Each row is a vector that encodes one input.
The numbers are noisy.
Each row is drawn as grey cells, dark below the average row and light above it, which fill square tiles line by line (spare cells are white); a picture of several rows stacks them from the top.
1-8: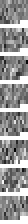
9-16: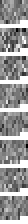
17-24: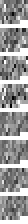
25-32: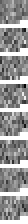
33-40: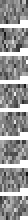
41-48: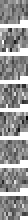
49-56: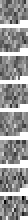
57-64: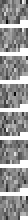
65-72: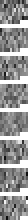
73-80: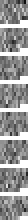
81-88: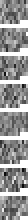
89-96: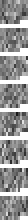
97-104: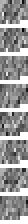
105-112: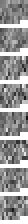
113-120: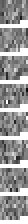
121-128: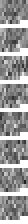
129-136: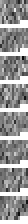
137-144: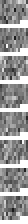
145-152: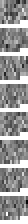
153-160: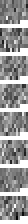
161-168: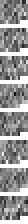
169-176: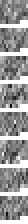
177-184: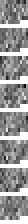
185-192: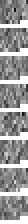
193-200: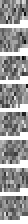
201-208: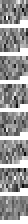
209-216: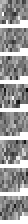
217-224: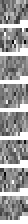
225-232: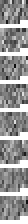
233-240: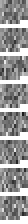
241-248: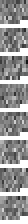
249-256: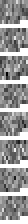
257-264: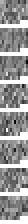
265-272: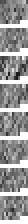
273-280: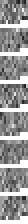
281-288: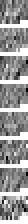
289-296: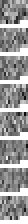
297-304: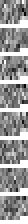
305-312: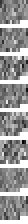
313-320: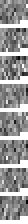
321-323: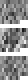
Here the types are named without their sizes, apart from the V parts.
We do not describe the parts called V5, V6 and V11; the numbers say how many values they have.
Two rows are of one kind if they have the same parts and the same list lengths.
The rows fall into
4 kinds.
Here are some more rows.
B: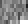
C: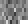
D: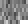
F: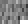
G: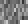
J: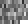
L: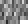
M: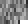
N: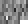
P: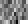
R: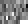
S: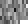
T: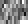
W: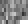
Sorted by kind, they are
B, F, L, N, R, T
C, D, G, P
J, S, W
M

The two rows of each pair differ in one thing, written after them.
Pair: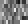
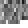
the value of V11
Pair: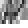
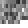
the true/false value
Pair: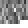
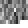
the true/false value
